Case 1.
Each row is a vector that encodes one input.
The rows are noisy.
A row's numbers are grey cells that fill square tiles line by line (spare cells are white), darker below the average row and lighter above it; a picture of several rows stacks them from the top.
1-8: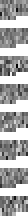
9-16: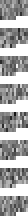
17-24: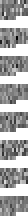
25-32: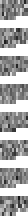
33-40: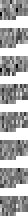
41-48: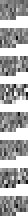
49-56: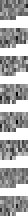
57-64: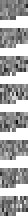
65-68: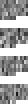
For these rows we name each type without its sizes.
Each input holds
a point on a line.
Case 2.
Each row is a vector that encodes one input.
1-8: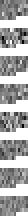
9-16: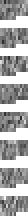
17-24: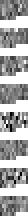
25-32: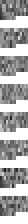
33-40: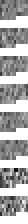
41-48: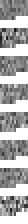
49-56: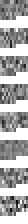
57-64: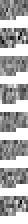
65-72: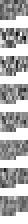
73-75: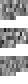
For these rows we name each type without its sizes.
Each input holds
a point on a circle.
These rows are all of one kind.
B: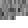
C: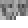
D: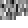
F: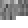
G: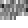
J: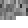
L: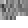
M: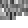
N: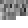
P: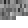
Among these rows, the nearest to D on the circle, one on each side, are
C and L.
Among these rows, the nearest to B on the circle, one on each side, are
N and P.
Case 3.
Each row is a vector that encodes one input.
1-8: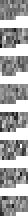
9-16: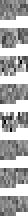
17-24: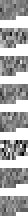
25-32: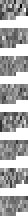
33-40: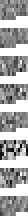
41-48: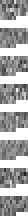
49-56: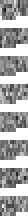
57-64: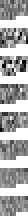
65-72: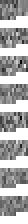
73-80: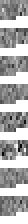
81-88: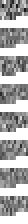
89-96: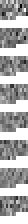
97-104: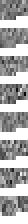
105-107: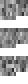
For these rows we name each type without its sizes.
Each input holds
a label.
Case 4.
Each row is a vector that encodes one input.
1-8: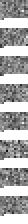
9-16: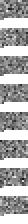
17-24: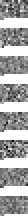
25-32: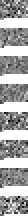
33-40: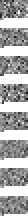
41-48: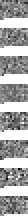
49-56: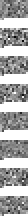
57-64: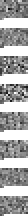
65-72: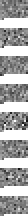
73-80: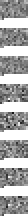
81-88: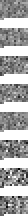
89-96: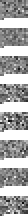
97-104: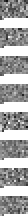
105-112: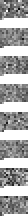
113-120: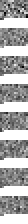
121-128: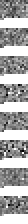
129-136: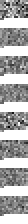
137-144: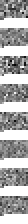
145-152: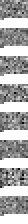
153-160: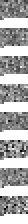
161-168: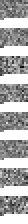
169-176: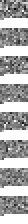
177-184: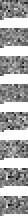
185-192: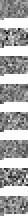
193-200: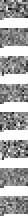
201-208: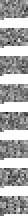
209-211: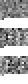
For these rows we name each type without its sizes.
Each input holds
three true/false values.
